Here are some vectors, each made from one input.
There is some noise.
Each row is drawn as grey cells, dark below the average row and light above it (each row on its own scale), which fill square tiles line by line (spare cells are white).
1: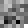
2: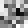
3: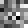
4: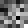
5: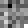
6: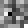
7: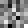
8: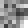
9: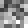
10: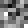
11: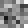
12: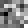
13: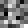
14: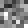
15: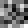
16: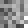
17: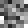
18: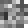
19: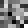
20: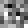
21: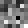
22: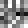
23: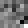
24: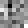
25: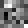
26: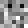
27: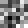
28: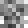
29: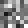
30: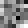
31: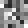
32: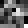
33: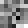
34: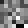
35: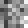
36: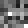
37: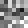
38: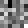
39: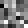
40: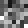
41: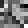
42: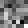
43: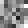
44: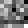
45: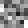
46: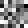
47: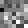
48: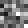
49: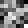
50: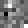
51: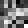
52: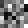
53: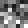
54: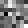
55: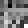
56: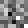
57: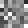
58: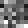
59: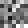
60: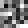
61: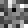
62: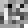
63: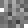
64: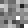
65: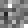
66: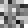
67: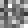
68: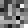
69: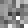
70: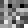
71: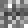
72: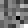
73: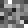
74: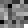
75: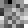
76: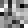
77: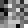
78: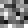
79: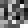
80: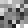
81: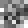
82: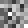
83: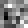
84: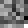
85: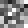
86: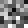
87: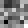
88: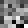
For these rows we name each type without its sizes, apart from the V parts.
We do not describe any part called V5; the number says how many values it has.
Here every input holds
a value of V5, together with either a point on a line, or three true/false values.
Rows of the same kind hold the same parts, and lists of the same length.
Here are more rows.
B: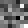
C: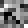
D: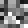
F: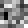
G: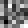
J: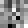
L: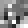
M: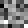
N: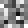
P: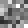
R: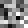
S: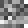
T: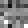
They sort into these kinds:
B, C, G, N, P
D, F, J, L, M, R, S, T

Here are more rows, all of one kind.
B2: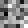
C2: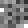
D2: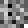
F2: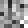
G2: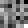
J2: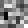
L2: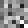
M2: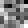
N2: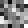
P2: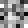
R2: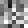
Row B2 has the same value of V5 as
D2 and F2.
